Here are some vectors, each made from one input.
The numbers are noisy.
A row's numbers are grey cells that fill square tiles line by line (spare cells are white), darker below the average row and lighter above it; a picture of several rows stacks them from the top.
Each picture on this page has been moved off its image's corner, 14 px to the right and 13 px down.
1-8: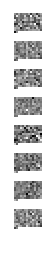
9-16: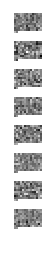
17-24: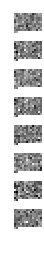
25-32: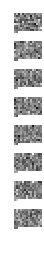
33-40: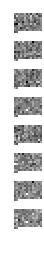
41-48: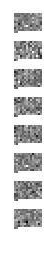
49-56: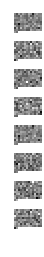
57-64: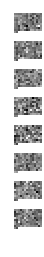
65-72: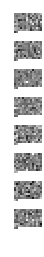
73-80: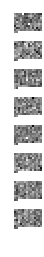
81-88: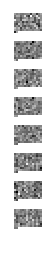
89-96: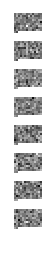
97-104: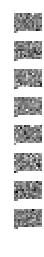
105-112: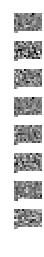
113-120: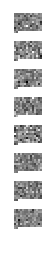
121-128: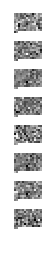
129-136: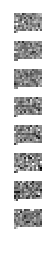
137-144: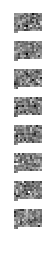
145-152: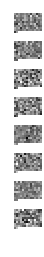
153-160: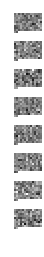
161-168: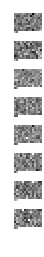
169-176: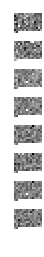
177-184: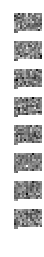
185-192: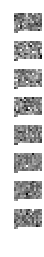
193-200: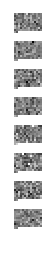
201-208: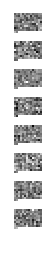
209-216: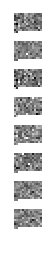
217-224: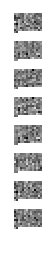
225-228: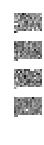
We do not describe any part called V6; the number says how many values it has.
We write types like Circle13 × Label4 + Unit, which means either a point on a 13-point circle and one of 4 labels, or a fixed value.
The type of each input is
Bool × Bool × Bool × Bool + Line7 + Line8 + Tree9 + V6.
